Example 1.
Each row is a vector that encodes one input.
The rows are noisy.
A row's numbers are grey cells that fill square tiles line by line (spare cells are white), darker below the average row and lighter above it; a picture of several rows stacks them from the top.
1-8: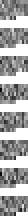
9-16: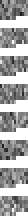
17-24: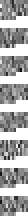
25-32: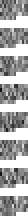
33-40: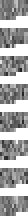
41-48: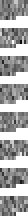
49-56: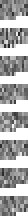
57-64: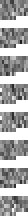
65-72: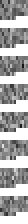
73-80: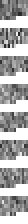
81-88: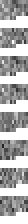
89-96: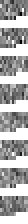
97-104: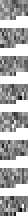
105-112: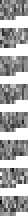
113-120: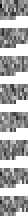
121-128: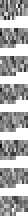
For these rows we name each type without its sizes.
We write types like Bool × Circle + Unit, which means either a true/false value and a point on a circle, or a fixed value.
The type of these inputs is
List(Line).
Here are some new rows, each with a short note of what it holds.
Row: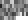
a list of one item
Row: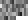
a list of two items
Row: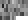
a list of two items
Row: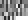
the empty list
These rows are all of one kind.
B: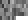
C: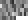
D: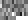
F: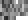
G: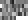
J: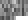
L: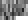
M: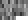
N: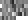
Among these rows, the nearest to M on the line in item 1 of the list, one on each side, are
B and L.
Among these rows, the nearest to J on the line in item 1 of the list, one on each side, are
B and F.
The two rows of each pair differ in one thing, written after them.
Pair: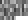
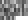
the place on the line in item 1 of the list
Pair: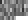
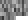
the place on the line in item 1 of the list
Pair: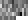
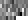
the place on the line in item 2 of the list
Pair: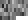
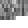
the place on the line in item 2 of the list
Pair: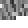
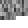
the place on the line in item 1 of the list
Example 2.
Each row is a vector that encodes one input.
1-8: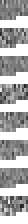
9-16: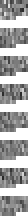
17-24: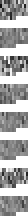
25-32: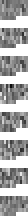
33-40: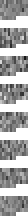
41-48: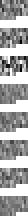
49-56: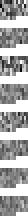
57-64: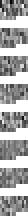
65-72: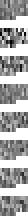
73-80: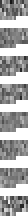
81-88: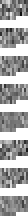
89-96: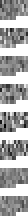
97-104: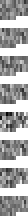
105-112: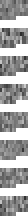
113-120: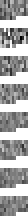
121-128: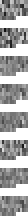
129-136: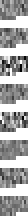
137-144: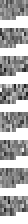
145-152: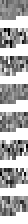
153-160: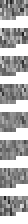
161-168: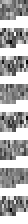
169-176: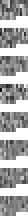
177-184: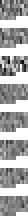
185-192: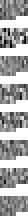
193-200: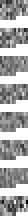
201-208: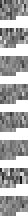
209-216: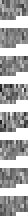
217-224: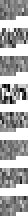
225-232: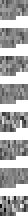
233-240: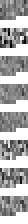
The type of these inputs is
List2(Line10).
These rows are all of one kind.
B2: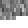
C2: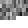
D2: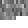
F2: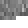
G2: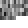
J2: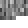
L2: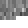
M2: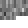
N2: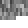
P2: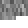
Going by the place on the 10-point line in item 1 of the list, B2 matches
L2 and M2.
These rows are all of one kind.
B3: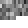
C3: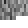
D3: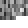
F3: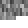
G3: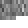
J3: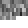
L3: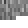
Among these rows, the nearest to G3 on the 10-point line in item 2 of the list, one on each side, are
D3 and L3.
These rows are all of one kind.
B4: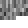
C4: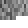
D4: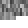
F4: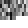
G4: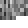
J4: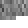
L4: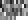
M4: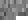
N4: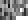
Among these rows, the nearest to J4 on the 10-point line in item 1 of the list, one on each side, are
D4 and M4.
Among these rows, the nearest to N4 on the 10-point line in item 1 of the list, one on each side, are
C4 and F4.
